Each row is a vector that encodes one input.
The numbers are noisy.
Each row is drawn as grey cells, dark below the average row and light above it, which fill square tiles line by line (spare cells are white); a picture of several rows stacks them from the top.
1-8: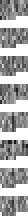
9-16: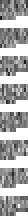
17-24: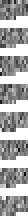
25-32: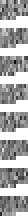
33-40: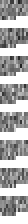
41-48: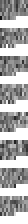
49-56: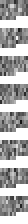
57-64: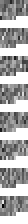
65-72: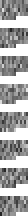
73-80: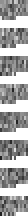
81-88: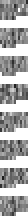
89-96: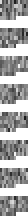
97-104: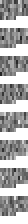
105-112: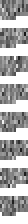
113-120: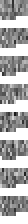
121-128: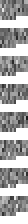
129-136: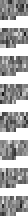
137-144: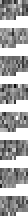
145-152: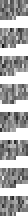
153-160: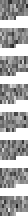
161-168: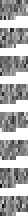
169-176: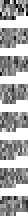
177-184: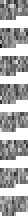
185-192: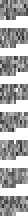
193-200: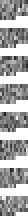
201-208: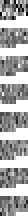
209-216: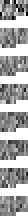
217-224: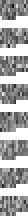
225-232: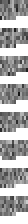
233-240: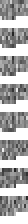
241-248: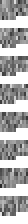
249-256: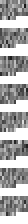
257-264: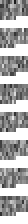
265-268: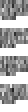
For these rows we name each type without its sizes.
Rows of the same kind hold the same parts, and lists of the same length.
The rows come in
3 kinds.
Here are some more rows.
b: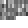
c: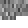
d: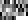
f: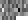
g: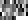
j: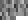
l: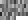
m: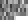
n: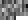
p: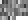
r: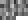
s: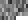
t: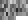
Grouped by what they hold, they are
b, l, m, p, t
c, f, j, n, r, s
d, g

